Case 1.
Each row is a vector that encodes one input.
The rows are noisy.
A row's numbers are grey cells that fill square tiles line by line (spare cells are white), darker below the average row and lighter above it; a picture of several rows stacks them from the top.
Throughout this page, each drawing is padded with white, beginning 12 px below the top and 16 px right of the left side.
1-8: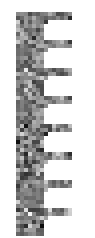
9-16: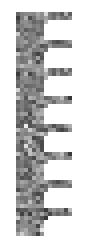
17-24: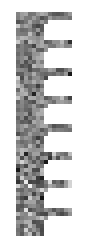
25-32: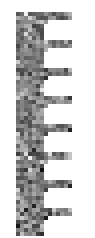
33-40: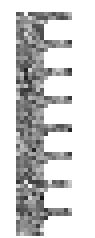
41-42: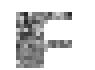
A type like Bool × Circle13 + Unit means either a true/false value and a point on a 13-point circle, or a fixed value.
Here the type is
Tree9.
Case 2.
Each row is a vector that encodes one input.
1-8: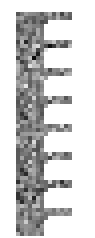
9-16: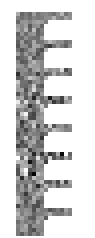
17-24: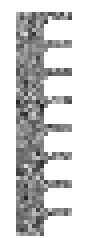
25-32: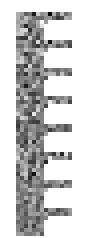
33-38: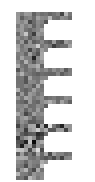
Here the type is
Bool × Bool × Bool.
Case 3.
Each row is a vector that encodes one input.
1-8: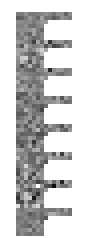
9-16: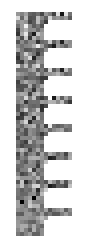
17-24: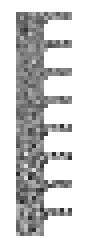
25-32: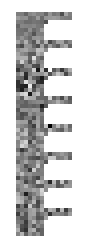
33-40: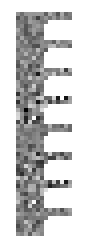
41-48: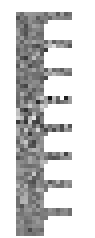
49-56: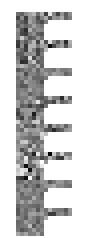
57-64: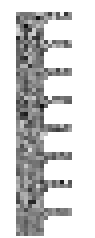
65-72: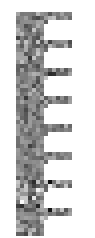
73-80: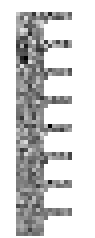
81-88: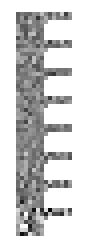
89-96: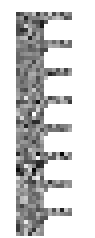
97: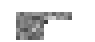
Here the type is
Bool × Bool × Bool + Unit.
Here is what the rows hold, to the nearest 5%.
About 5% of them hold a fixed value. The rest hold three true/false values.
